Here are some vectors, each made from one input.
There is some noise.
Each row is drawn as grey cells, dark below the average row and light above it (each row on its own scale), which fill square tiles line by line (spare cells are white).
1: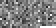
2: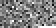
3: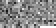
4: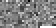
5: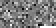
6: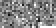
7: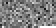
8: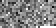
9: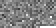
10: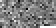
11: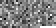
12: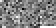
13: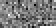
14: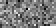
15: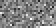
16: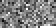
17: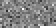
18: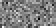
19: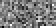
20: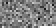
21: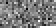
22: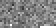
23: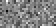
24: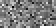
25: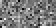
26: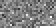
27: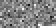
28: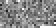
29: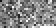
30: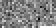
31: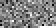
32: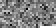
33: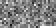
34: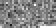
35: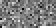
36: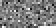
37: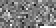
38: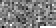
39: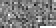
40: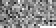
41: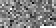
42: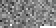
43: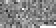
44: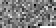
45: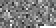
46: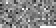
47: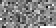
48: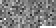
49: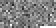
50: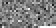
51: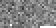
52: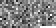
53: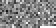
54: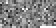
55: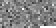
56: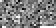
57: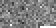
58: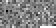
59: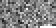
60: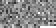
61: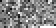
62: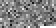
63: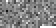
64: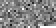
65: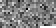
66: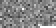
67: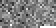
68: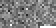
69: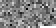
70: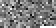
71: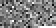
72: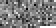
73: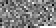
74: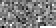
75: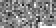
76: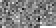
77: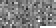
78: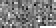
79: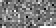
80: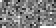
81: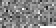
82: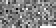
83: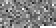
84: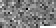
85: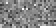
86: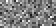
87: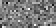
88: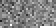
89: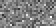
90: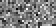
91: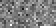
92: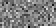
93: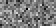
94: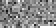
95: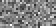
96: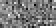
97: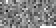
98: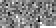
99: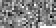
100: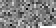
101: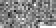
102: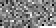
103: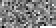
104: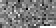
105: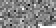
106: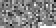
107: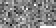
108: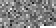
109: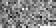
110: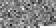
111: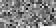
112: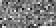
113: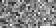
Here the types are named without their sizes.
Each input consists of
a list of points on a circle.
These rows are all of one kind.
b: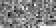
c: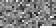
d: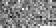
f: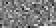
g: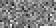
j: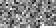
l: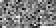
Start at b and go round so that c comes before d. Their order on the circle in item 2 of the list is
b, f, c, g, j, l, d.
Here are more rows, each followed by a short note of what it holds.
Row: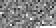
the empty list
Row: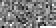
a list of one item
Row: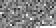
the empty list
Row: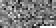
a list of one item
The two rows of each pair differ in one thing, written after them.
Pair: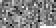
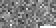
the place on the circle in item 1 of the list
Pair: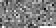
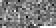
the place on the circle in item 2 of the list
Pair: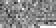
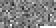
the place on the circle in item 1 of the list
